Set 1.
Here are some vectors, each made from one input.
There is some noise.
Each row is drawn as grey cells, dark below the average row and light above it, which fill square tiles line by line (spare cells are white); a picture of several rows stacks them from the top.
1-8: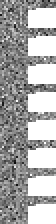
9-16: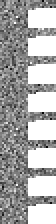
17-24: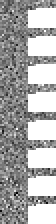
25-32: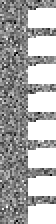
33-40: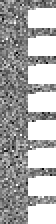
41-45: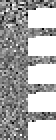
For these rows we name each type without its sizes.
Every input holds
either a label, or a point on a line.
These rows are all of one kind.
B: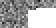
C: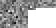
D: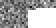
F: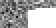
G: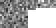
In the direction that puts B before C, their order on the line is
B, D, F, G, C.
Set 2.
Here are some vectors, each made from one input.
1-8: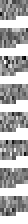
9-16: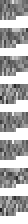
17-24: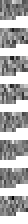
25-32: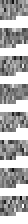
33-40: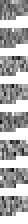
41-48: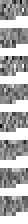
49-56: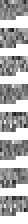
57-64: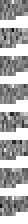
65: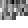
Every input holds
either a point on a 5-point line, or a node of a 9-node tree.
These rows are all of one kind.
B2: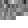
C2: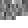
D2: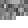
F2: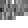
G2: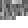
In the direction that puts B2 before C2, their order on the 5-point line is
D2, B2, F2, C2, G2.
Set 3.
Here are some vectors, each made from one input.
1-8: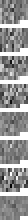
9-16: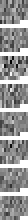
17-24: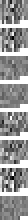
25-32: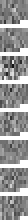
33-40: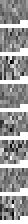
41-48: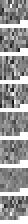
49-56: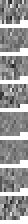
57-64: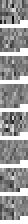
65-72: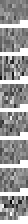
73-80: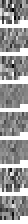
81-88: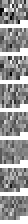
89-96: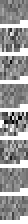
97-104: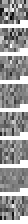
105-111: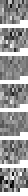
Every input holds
a node of a 14-node tree and a true/false value.
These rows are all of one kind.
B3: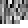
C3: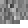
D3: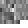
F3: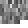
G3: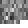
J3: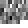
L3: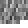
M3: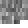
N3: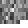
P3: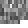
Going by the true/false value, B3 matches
G3, J3, L3 and P3.
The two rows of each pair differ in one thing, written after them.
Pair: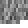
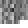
the node of the tree
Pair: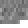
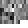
the node of the tree
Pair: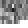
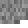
the true/false value
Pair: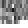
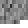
the true/false value
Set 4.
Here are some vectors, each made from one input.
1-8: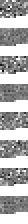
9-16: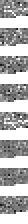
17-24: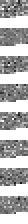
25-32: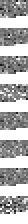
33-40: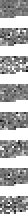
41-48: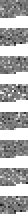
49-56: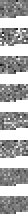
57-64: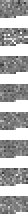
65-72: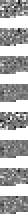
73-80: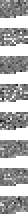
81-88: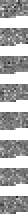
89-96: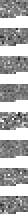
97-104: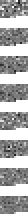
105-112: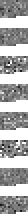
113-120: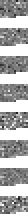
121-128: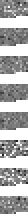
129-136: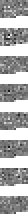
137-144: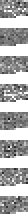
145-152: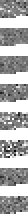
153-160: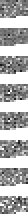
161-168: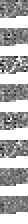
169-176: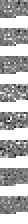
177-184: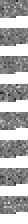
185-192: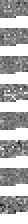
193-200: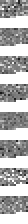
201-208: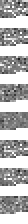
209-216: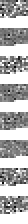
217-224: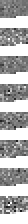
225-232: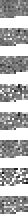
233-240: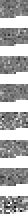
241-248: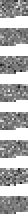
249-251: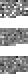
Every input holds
a node of a 15-node tree and a true/false value.
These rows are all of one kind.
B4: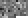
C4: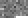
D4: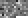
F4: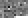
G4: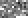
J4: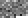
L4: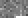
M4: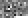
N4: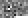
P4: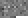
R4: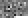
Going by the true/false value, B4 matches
D4, J4 and P4.
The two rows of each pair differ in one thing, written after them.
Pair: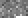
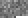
the true/false value
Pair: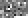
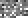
the true/false value
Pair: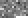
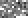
the node of the tree
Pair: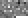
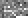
the node of the tree
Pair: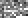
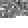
the true/false value
